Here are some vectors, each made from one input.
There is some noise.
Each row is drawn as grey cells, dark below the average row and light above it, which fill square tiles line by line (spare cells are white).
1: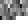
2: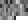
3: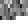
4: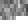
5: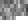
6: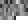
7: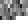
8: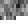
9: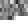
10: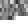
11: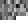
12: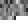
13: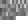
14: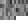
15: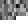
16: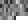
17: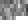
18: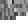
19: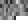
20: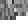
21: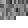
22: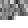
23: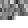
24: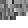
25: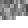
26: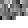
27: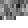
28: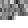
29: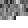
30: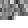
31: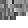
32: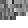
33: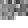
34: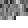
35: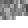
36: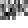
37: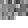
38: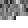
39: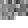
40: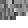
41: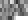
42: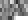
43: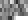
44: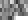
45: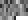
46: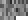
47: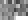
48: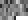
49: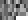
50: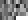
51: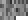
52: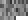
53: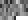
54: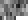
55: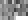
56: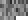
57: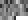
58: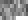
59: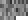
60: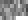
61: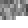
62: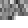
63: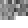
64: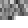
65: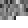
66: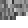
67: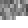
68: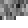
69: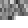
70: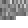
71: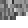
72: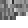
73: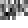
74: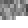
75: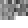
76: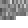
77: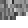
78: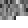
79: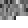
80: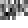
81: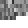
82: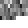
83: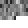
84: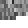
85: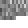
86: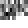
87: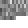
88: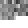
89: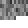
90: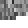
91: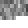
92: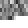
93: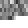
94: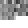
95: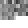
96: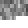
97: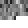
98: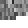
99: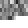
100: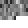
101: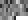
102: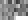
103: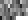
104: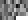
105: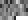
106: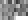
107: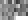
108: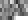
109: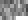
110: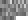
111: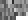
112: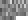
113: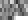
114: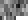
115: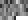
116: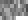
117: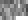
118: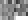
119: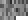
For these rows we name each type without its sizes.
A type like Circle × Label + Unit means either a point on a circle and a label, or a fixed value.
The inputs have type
Bool × Circle + Unit.
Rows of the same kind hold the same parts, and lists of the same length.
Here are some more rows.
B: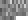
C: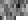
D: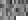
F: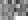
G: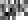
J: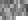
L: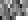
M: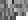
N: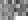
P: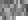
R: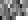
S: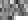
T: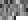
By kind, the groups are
B, C, D, F, J, L, M, N, P, R, S, T
G

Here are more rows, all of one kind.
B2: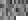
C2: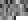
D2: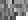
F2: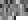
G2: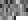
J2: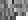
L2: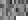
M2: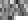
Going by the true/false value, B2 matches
L2 and M2.
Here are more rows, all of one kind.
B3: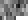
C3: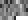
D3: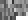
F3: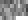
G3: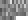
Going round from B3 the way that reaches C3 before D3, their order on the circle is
B3, C3, F3, G3, D3.
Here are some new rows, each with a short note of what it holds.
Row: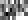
a fixed value
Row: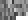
a point on a circle and a true/false value
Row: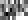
a fixed value
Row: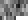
a point on a circle and a true/false value
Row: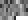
a point on a circle and a true/false value
